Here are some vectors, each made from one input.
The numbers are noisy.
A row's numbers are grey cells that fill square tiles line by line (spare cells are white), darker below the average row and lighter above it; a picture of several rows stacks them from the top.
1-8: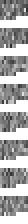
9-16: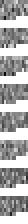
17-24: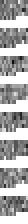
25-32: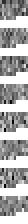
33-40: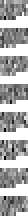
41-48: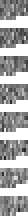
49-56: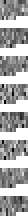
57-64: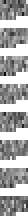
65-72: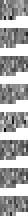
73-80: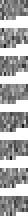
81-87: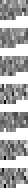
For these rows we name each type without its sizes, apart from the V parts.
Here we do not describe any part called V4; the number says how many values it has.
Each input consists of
a point on a line, together with either a point on a line, or a value of V4.
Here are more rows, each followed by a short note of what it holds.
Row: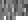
a point on each of two lines
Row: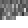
a point on each of two lines
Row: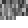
a point on a line and a value of V4
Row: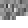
a point on a line and a value of V4
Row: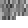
a point on a line and a value of V4
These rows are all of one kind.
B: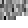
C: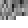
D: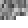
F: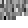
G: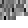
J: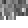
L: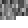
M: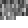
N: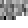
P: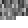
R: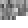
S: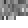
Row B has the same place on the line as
F and G.
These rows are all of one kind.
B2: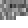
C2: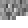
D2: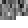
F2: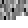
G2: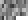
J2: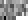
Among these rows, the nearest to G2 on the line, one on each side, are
B2 and C2.
